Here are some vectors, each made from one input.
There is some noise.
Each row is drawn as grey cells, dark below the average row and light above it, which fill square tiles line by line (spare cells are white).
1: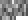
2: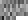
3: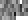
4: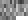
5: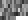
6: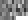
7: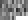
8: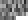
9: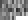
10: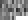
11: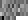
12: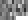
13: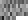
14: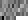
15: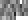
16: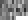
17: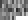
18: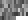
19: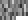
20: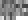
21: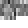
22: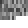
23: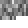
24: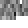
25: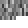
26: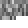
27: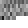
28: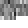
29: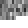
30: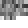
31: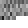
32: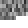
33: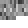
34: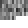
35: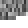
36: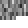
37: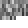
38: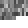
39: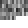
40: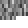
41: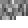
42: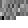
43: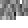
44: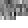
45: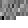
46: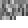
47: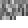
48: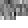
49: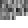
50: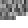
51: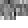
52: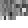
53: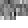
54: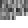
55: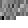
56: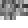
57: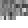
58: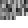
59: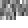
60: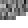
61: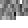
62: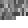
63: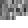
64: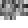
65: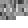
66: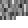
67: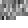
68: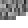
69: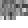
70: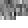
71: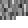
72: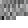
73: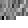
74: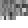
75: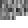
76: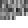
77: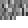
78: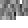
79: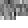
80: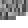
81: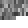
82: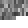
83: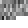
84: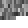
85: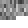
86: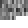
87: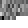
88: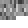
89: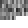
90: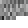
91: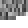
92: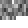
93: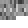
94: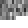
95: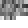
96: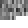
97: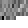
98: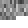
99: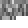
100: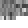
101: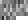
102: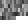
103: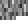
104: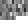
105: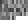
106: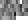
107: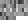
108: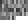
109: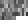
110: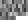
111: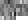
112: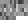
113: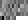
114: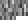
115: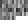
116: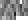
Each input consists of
either a point on a 5-point line, or a point on a 9-point line.
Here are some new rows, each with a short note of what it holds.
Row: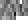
a point on a 9-point line
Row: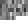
a point on a 5-point line
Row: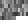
a point on a 9-point line
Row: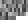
a point on a 5-point line
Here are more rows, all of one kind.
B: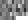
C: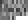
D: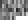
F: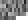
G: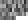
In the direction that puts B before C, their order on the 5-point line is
F, G, B, D, C.
